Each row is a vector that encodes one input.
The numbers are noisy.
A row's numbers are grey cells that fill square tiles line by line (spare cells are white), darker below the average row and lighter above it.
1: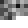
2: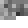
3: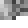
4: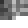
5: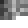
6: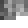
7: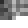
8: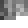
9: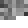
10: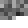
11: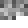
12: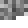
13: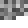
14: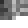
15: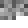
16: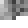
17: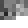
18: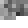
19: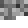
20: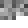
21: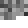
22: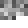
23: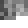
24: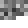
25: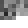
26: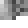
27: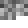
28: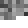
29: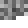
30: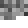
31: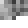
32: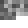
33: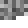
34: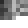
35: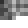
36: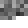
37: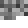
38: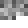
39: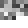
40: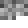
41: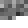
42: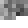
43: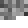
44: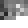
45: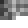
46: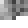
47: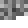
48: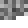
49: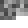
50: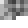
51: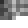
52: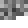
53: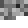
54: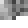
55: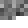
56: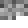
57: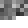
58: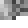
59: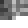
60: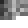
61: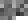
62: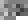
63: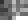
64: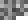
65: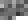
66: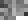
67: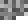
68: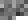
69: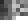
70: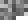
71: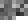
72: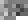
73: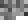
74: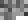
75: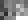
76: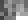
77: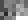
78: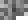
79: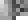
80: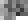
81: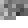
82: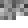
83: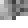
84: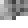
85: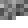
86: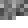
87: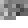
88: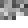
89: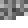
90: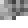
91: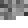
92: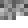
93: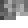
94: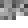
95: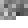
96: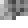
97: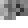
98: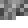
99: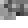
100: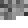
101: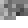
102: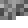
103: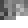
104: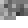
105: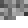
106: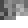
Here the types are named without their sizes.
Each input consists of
three true/false values.
